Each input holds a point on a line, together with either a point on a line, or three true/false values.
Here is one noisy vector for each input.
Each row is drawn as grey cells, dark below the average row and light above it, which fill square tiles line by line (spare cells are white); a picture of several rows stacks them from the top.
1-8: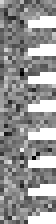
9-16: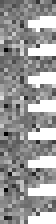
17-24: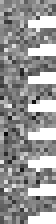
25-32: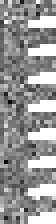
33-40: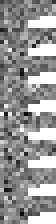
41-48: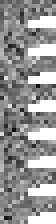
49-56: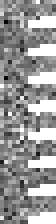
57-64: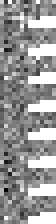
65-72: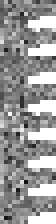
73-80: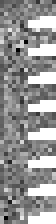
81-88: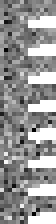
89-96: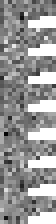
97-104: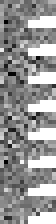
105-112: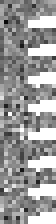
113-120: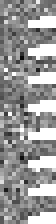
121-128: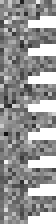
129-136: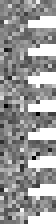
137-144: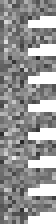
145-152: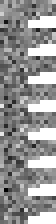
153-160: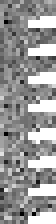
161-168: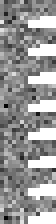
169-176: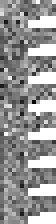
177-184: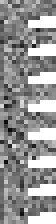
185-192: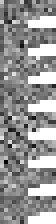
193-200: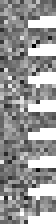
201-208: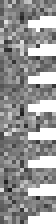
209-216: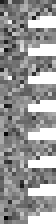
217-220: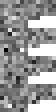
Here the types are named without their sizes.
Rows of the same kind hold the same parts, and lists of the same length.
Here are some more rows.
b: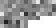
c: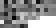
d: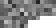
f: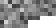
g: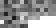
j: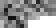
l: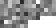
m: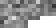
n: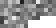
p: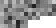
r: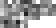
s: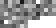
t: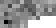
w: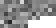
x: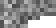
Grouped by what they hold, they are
b, c, g, j, p, r, t, w
d, f, l, m, n, s, x

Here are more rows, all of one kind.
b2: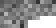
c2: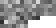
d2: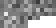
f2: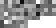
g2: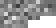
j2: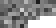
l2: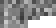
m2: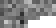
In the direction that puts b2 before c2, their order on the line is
j2, b2, m2, l2, d2, g2, c2, f2.
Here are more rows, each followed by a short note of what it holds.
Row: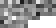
a point on a line and three true/false values
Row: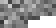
a point on a line and three true/false values
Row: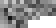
a point on each of two lines
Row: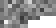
a point on a line and three true/false values
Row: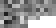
a point on each of two lines
